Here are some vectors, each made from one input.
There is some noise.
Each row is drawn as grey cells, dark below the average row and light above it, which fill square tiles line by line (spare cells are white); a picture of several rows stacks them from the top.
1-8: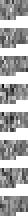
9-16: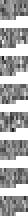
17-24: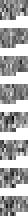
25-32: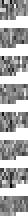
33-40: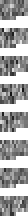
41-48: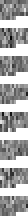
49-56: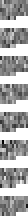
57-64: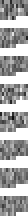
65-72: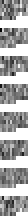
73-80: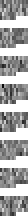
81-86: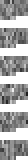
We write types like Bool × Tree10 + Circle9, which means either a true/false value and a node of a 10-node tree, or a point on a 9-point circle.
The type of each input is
Bool × Line5 + Label8.
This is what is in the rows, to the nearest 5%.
About 60% of them hold one of 8 labels. The rest hold a point on a 5-point line and a true/false value.
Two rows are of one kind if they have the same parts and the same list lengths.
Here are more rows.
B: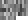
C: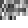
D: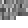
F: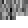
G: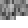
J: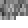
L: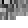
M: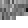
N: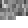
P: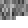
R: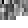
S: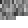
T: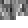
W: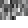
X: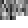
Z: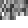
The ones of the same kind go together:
B, D, G, J, M, N, P, S
C, F, L, R, T, W, X, Z

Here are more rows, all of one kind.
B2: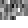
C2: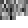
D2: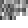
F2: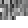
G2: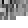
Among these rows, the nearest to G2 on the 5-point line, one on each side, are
D2 and F2.
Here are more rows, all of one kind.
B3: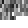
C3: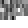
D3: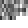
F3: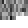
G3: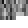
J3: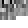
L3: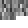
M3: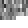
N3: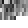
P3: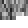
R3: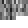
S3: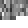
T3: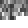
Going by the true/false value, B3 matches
C3, J3 and N3.
